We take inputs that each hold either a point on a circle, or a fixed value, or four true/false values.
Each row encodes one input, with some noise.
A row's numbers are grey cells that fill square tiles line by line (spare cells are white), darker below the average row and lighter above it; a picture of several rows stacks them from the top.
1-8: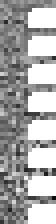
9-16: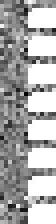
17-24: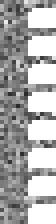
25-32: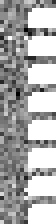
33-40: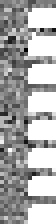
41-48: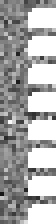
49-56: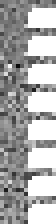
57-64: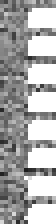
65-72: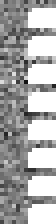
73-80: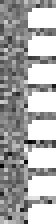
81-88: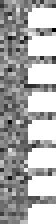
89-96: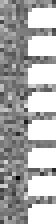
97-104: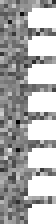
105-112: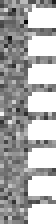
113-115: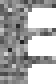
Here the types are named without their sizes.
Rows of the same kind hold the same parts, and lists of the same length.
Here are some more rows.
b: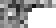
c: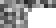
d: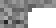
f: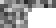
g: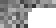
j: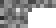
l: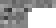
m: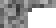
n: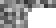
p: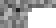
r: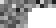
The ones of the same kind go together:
b, d, j, l, m, p, r
c, f, n
g

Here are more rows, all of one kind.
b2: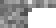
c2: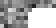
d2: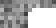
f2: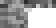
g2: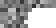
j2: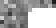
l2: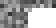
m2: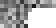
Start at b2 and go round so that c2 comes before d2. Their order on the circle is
b2, l2, j2, c2, d2, f2, m2, g2.
